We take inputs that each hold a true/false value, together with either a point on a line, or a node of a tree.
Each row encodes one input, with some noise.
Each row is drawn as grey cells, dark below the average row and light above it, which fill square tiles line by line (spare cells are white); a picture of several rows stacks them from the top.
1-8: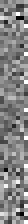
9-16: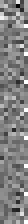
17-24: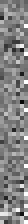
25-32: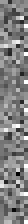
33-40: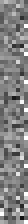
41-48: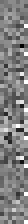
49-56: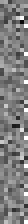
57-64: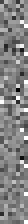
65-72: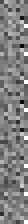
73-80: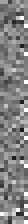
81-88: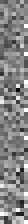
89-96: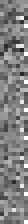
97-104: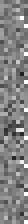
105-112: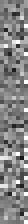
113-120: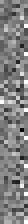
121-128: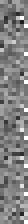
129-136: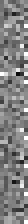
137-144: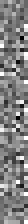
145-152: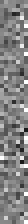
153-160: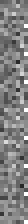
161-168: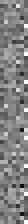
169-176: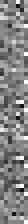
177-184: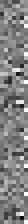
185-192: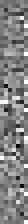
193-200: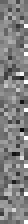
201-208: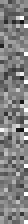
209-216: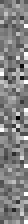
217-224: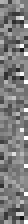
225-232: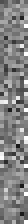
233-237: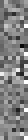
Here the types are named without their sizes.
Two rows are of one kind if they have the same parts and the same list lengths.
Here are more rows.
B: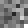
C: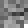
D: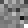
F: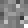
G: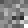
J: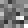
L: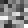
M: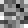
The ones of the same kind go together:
B, C, J, M
D, F, G, L

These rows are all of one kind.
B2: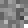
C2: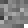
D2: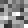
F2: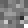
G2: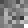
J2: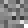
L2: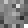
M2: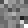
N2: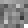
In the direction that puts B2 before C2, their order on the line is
J2, M2, L2, N2, B2, F2, G2, D2, C2.
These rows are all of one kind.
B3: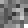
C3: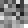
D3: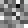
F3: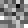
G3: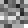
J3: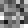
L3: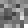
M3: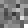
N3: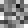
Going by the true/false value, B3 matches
L3 and M3.
